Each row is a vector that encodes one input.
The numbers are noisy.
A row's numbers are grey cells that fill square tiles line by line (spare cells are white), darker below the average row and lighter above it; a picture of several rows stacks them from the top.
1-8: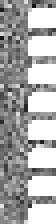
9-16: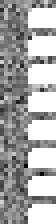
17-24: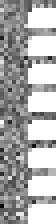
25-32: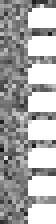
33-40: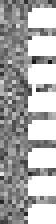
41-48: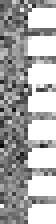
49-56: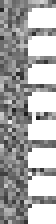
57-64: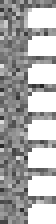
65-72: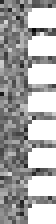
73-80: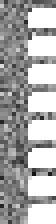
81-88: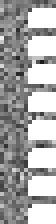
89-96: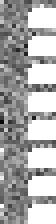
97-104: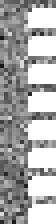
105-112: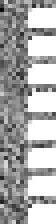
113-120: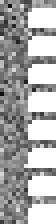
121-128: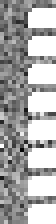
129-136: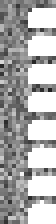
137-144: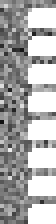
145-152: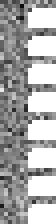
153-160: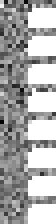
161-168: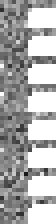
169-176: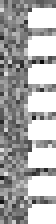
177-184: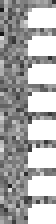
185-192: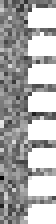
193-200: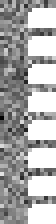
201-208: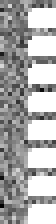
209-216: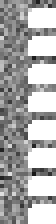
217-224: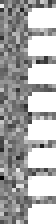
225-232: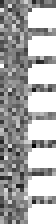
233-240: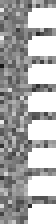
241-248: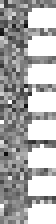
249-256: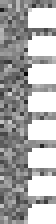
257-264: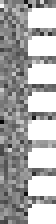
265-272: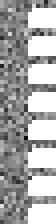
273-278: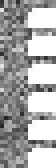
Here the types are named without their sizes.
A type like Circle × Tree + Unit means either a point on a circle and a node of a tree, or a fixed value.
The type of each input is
(Bool × Bool × Bool × Bool + Line) × Circle.
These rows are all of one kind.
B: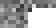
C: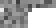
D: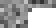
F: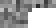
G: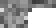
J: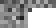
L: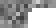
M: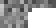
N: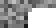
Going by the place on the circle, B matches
C and F.
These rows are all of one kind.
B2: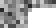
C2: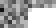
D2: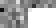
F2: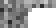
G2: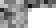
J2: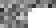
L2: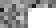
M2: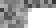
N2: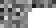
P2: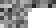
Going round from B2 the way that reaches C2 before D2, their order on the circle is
B2, C2, F2, D2, L2, J2, N2, P2, G2, M2.
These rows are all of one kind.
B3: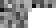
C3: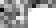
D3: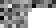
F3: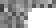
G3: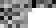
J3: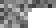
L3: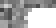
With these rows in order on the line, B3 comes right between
C3 and J3.
